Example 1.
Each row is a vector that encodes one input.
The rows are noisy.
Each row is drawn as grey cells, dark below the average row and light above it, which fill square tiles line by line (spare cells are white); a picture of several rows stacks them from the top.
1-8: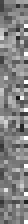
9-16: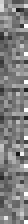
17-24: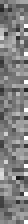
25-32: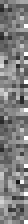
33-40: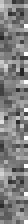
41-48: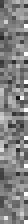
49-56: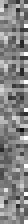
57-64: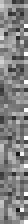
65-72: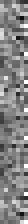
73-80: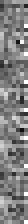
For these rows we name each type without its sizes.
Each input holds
either a point on a circle, or a node of a tree.
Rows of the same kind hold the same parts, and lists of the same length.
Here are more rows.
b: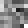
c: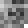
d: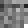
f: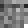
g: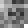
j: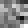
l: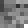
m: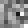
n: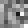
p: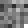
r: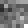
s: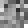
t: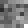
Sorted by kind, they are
b, c, g, j, m, n, s
d, f, l, p, r, t

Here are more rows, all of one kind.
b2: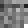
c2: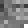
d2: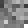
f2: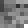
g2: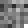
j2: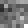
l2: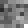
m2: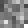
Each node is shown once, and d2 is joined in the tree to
c2 and m2.
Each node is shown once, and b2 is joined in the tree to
c2 and g2.
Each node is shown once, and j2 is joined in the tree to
l2.
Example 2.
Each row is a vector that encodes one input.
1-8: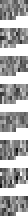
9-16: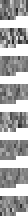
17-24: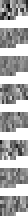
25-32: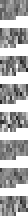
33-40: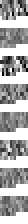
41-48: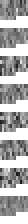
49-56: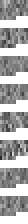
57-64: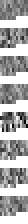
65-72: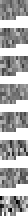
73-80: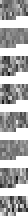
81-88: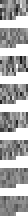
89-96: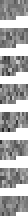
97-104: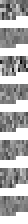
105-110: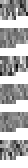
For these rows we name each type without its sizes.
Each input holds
either a label, or a point on a line.
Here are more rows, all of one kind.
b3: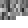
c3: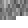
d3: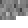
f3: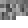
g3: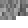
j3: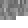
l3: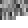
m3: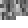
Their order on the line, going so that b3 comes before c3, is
g3, d3, b3, j3, m3, l3, c3, f3.
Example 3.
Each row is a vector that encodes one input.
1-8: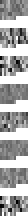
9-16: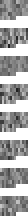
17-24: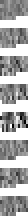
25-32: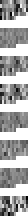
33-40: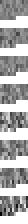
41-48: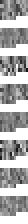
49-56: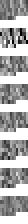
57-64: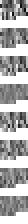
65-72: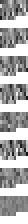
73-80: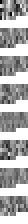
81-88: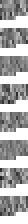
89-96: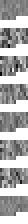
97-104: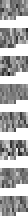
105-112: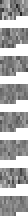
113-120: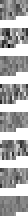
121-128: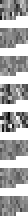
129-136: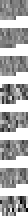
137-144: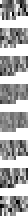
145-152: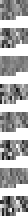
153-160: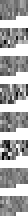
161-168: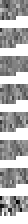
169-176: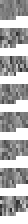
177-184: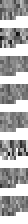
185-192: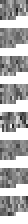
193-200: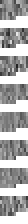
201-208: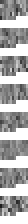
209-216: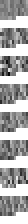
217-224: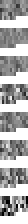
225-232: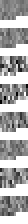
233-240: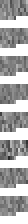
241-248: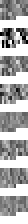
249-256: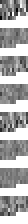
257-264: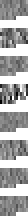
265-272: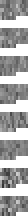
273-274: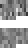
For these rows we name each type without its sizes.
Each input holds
a list of points on a line.
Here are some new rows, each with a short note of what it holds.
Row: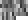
a list of two items
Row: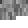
a list of two items
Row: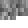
a list of one item
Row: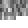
the empty list
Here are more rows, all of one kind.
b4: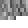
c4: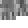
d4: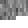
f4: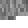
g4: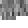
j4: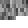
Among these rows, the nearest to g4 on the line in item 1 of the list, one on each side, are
c4 and f4.
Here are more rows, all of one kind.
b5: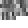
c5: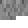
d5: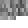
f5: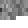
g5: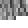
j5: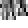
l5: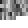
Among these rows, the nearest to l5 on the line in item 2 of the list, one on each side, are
c5 and f5.
